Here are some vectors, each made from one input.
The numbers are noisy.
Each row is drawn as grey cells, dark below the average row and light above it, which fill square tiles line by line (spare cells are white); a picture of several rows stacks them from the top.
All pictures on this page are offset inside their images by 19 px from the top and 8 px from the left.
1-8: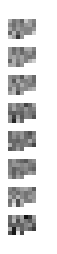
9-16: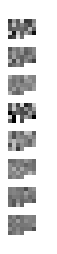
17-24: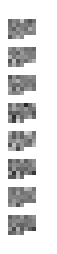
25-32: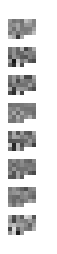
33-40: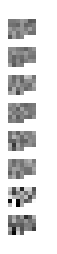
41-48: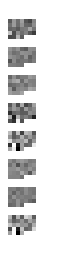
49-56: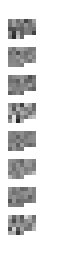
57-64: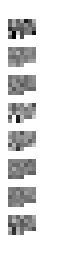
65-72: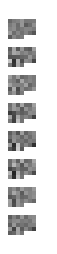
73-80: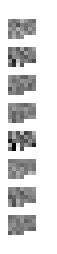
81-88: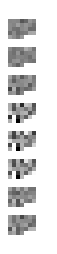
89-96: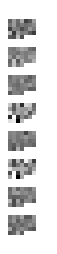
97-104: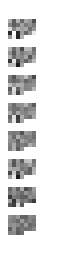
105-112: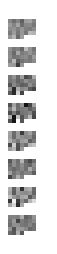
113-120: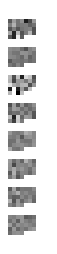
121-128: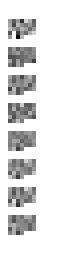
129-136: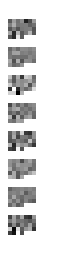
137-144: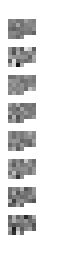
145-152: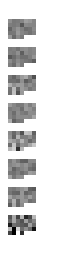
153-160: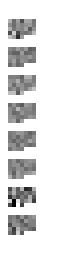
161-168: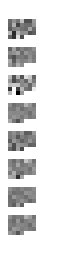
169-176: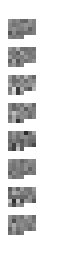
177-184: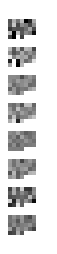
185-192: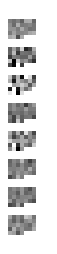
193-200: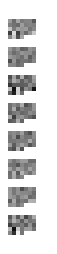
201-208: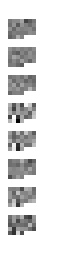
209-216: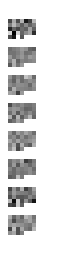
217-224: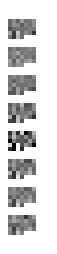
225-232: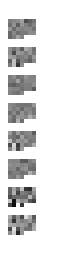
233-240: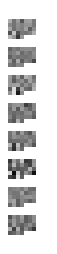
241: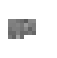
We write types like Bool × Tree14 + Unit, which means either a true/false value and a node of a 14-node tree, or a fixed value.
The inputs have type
(Bool × Bool × Bool + Unit) × Line17.
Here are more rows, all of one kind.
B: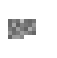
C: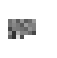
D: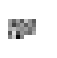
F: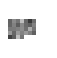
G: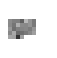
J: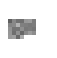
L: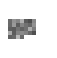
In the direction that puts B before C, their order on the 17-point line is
F, B, L, D, C, G, J.
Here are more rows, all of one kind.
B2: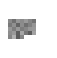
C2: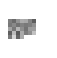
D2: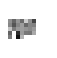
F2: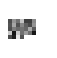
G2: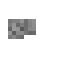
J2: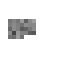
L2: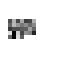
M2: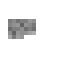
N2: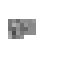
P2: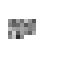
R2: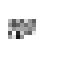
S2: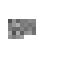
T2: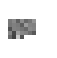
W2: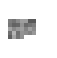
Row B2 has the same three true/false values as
C2, G2, J2 and N2.
